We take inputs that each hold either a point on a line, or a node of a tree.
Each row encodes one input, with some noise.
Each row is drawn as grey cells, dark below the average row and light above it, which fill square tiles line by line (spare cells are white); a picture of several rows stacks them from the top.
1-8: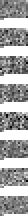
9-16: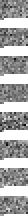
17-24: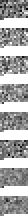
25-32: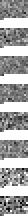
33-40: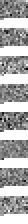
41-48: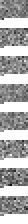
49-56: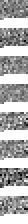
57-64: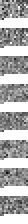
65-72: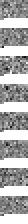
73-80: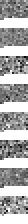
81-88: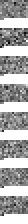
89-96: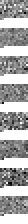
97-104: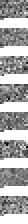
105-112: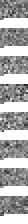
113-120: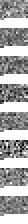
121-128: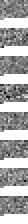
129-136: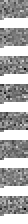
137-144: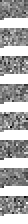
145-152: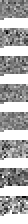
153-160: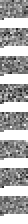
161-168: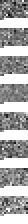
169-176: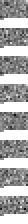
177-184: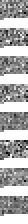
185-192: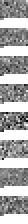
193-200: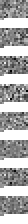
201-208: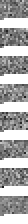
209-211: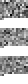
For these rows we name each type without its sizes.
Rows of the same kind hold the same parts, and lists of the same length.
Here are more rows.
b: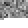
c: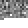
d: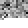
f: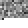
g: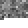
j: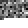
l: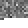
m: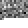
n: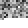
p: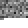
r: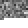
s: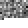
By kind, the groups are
b, d, j, n, p
c, f, g, l, m, r, s

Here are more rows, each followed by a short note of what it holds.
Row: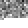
a node of a tree
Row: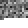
a point on a line
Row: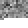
a point on a line
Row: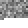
a node of a tree
